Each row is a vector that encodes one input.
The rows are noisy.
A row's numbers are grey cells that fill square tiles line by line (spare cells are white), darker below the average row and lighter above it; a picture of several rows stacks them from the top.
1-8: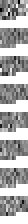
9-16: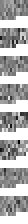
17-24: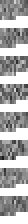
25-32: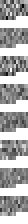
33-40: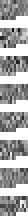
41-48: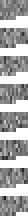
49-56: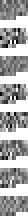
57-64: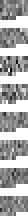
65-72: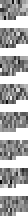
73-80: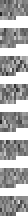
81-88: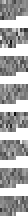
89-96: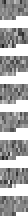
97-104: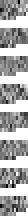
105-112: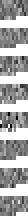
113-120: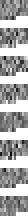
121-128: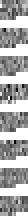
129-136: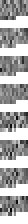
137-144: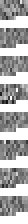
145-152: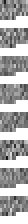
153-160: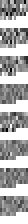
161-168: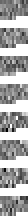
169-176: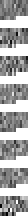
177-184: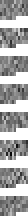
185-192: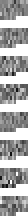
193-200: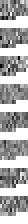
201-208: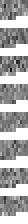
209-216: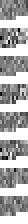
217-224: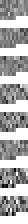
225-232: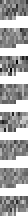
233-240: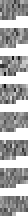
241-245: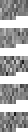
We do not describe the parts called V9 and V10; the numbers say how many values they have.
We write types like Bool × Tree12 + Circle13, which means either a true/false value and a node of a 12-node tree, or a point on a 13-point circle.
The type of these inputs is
(Bool × Line5 + V10) × V9 + Circle5.
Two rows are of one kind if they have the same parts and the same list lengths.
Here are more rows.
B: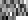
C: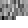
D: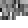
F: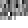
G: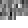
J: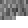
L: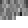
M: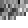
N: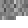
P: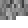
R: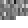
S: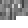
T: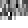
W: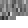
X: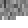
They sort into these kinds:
B, F, G, N, P, S, T, X
C, D, J, L, R, W
M

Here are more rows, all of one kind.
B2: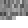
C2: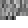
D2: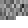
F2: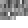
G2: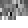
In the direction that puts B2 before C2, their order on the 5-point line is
F2, B2, D2, G2, C2.
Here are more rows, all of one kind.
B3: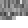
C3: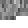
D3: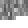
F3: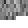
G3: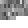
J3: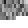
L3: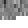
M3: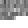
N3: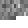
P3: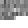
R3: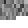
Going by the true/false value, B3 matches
G3, J3 and R3.
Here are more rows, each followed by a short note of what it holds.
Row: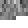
a point on a 5-point line, a true/false value and a value of V9
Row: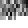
a value of V9 and a value of V10
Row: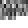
a value of V9 and a value of V10
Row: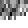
a point on a 5-point circle
